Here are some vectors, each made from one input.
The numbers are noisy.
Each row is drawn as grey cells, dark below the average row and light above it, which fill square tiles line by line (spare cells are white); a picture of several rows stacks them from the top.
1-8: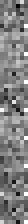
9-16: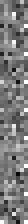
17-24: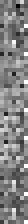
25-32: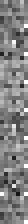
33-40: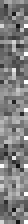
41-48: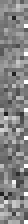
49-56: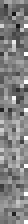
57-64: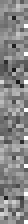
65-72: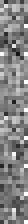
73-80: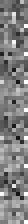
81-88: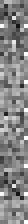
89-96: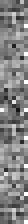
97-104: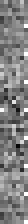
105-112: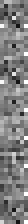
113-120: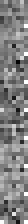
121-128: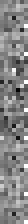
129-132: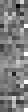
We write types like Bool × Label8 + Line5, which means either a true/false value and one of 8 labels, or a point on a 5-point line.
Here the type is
Tree14.
